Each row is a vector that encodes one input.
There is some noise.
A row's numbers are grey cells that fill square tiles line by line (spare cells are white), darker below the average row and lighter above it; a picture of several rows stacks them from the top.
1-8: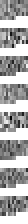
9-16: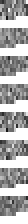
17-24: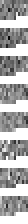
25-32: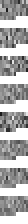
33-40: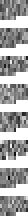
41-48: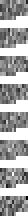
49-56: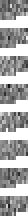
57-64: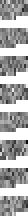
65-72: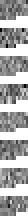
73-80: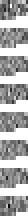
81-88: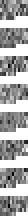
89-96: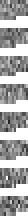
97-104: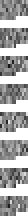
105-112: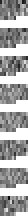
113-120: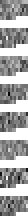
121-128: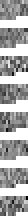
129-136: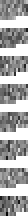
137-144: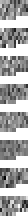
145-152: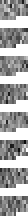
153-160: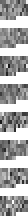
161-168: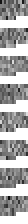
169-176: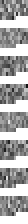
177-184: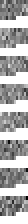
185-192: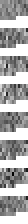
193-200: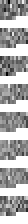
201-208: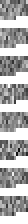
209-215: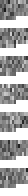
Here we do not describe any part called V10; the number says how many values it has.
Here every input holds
either a point on a 7-point line and a node of an 11-node tree, or a true/false value and a value of V10.
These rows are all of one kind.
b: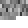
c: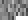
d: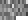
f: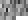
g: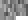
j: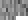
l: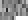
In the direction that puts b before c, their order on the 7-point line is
b, d, j, c, f, l, g.
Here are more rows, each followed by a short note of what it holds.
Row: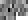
a true/false value and a value of V10
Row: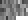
a true/false value and a value of V10
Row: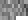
a point on a 7-point line and a node of an 11-node tree
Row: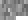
a point on a 7-point line and a node of an 11-node tree
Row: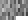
a point on a 7-point line and a node of an 11-node tree
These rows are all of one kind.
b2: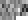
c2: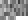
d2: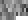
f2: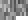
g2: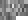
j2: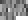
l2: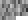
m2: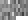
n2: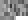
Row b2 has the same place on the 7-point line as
d2, j2 and l2.
